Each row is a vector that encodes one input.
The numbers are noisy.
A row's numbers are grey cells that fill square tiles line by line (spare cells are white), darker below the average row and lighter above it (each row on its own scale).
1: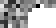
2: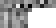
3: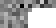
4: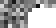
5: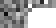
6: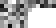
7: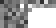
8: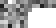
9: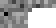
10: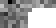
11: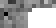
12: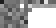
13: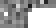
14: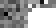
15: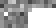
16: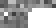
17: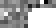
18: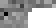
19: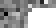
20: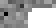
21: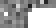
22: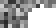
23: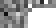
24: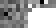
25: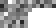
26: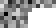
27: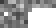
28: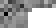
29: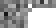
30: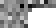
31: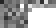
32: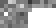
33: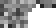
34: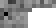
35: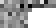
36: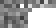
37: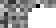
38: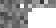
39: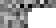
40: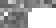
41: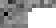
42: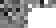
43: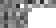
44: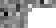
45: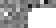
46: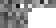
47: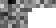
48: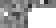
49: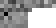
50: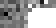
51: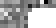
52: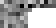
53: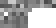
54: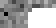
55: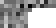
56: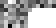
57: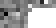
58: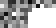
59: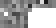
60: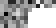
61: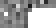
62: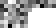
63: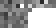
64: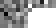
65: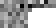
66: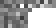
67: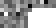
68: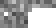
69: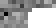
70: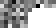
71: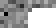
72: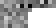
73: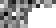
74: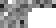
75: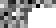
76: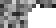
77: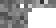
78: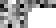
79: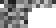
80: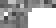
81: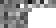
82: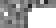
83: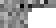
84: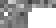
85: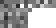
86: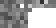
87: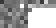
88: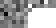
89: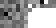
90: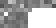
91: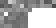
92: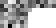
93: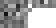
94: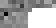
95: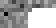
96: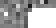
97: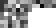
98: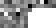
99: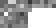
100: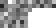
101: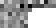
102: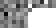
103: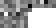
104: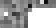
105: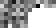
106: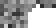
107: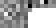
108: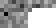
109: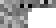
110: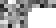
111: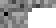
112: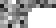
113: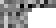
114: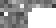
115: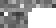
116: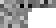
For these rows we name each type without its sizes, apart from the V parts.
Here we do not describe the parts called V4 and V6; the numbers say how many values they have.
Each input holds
three true/false values and a value of V4, together with either a point on a line, or a value of V6.
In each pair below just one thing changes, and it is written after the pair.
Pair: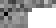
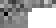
the place on the line
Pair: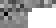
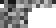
one of the three true/false values
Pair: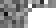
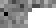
one of the three true/false values
